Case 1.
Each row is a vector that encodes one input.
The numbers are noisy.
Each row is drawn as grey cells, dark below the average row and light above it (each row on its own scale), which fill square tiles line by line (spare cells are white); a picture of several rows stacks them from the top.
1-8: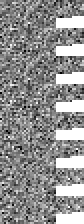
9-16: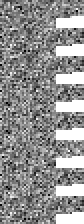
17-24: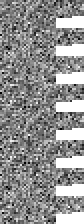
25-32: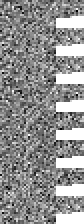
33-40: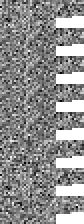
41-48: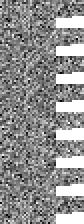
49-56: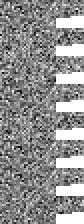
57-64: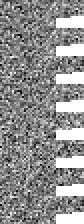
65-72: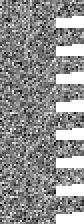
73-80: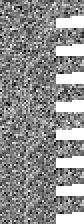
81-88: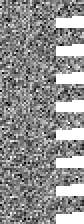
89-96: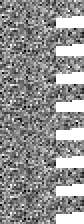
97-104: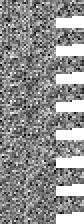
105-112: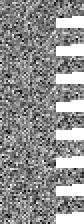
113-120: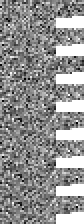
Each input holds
one of 5 labels.
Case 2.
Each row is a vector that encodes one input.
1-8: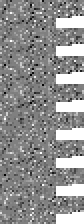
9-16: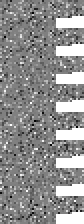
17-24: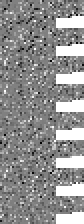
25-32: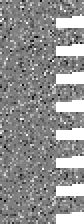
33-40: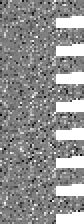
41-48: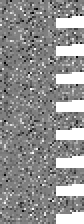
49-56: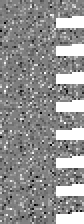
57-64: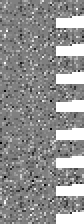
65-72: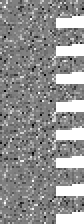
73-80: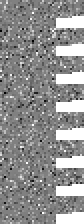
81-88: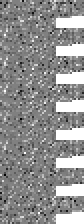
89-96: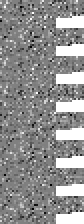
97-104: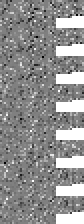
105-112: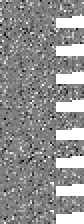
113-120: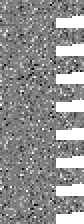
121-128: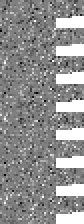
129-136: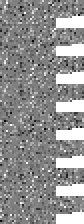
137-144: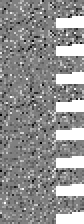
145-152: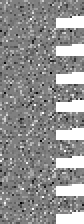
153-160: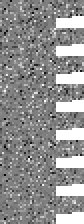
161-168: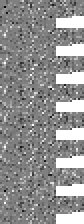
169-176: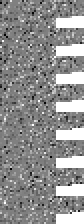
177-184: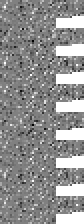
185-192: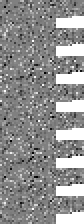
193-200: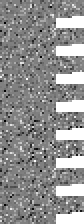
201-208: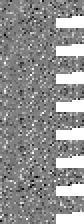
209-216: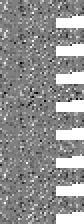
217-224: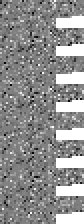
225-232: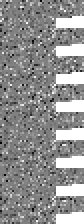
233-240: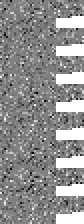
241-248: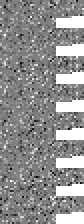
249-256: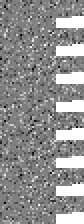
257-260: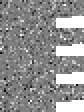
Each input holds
one of 7 labels.
